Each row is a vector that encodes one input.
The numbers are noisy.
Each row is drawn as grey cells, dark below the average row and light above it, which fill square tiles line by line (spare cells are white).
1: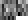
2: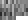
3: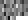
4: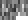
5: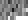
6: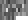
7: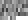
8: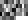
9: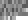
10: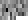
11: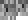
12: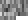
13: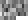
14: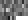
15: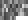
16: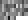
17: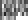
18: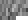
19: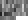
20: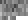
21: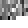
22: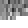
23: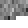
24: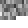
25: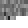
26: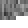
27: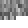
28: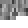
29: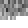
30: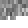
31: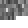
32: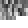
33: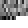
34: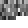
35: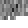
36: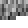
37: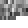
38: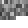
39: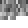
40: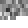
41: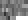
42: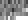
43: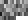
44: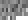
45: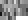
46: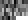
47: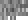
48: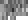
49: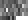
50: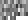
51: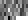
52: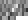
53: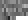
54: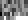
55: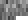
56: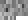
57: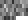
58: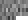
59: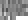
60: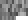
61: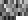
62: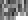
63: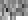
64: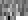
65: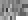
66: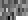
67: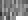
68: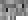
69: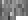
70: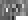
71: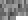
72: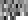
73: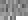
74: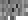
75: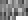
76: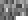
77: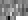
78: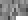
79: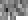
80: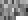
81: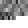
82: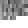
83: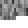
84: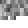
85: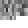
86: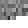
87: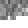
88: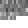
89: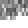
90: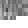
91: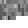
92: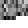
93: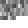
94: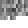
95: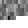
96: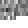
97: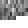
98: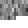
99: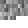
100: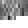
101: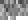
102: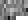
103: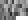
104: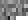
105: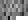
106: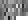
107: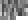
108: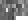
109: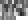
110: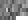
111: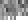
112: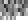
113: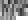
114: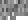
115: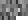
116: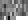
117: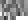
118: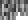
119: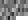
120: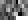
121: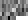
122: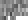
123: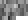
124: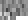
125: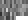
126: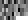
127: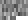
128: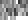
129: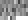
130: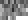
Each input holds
a true/false value, together with either one of 9 labels, or a point on a 7-point line.
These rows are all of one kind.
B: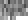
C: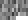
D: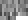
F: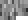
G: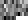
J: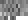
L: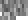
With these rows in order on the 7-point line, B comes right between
C and L.
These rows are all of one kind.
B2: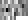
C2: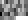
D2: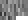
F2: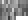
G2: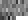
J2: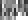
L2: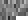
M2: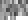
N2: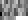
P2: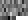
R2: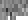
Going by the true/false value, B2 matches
M2 and R2.
